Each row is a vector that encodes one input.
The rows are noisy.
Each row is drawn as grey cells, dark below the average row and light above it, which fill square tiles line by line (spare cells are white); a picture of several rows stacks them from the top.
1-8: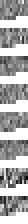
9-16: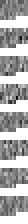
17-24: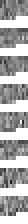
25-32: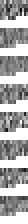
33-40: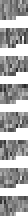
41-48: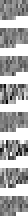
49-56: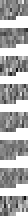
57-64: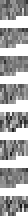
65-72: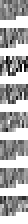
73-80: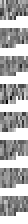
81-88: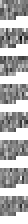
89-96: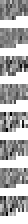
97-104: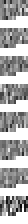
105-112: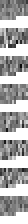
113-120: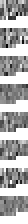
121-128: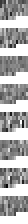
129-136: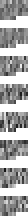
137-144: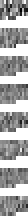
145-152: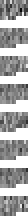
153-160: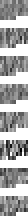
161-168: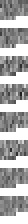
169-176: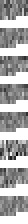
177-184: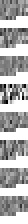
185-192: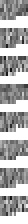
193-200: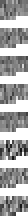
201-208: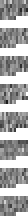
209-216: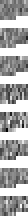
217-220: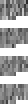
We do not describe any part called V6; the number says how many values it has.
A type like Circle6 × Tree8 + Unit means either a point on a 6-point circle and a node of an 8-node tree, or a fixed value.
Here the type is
Line5 × List2(V6) + List2(Line8).
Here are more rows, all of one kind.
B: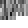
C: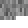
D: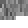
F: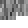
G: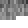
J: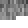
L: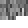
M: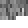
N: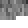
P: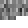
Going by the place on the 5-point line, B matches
F and P.
